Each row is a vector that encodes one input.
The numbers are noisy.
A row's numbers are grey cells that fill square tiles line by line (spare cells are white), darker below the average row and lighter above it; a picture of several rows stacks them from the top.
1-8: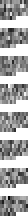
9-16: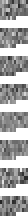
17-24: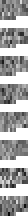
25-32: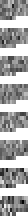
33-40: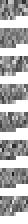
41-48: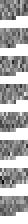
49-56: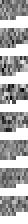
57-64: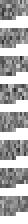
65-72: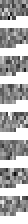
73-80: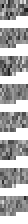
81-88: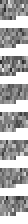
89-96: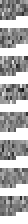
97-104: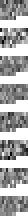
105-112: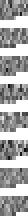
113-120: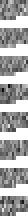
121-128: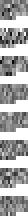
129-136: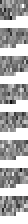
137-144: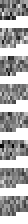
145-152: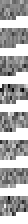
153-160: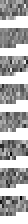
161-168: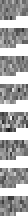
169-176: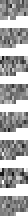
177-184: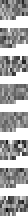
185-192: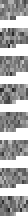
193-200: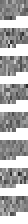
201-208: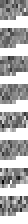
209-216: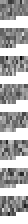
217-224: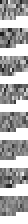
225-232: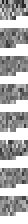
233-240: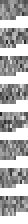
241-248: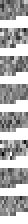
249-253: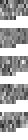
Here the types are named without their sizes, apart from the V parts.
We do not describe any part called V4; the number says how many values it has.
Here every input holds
a point on each of three circles, a point on each of two lines, a true/false value and a value of V4.
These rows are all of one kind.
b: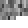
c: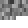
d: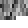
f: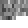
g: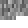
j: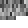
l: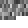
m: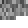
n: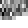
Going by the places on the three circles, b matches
d, f and j.
